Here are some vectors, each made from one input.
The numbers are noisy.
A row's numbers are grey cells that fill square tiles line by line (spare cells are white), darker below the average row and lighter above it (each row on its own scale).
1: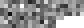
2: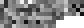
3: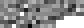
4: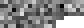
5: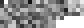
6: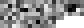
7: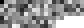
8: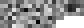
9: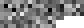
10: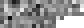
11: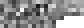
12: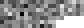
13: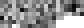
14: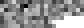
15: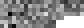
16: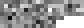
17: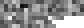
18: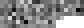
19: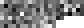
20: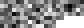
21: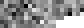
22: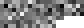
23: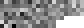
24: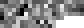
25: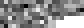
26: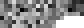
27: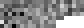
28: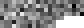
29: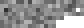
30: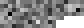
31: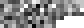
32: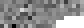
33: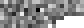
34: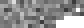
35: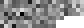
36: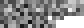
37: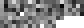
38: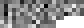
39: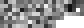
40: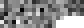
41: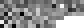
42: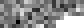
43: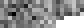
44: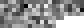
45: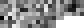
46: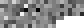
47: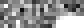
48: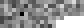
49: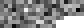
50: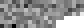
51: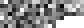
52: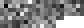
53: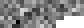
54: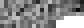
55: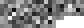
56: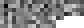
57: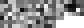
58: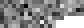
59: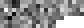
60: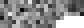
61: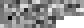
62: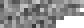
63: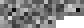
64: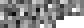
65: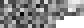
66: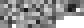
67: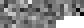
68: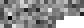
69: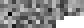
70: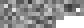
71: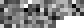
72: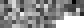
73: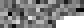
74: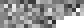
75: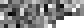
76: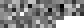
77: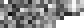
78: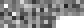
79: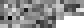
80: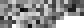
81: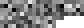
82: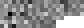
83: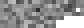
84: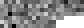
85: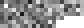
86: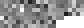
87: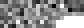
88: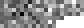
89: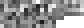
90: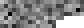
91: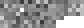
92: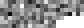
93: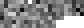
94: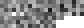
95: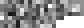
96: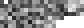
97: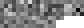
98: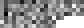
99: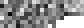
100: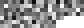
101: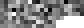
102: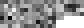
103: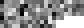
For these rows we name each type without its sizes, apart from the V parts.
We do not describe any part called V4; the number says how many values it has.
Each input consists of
either a point on a line and a true/false value, or two values of V4.
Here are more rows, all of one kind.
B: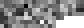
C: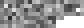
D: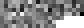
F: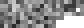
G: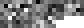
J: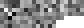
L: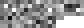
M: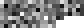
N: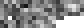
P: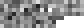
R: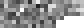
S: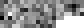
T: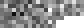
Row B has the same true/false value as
G, N and T.
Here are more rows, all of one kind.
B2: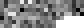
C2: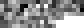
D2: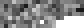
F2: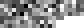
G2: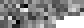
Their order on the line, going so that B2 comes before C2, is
F2, B2, D2, C2, G2.
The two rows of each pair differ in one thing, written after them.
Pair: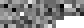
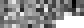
the place on the line
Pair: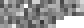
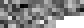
the true/false value
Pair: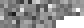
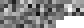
the place on the line
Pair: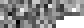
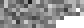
the true/false value
